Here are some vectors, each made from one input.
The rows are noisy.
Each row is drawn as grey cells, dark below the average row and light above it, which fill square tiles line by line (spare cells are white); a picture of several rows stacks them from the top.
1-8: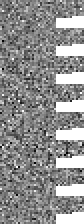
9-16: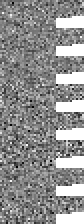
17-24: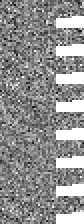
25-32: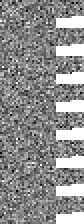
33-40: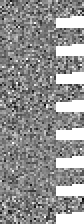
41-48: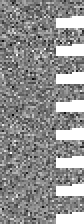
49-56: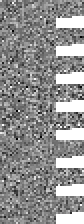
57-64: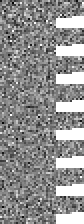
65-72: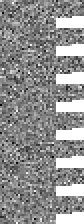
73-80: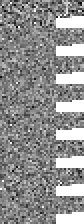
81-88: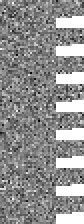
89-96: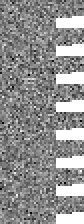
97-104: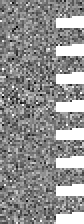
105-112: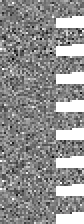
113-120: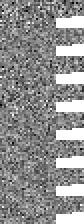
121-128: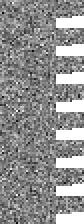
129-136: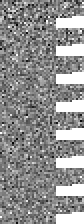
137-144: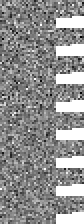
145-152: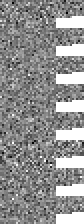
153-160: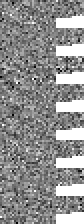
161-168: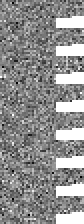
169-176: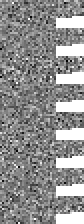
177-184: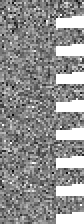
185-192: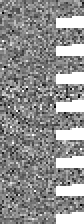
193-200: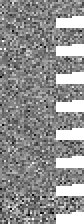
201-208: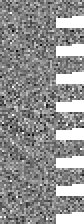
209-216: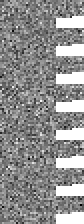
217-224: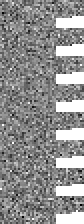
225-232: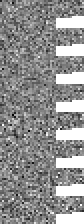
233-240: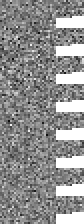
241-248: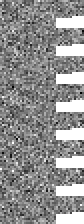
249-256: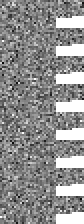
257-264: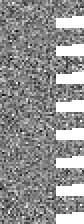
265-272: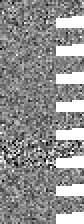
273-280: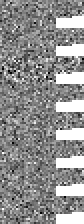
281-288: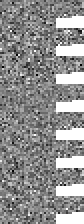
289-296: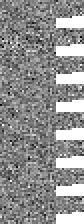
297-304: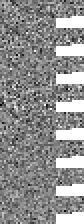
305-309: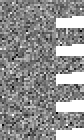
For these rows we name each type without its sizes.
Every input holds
a point on a line and a true/false value, together with either a fixed value, or a node of a tree.
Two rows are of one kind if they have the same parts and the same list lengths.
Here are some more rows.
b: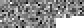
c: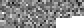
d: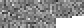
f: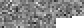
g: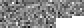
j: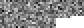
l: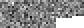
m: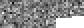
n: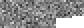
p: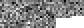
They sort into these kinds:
b, d, f, j, l, m, n, p
c, g

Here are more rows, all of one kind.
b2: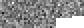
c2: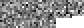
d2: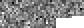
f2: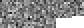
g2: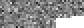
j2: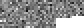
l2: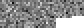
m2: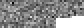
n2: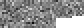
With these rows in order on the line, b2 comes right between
c2 and f2.
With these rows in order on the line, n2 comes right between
l2 and m2.
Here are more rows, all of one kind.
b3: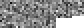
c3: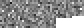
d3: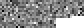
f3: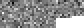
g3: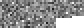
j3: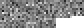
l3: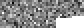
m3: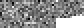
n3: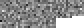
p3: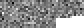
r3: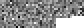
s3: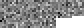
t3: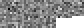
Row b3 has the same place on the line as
j3 and t3.
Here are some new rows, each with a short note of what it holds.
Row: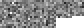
a point on a line and a true/false value
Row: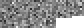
a point on a line and a true/false value
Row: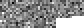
a point on a line, a node of a tree and a true/false value
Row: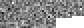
a point on a line and a true/false value
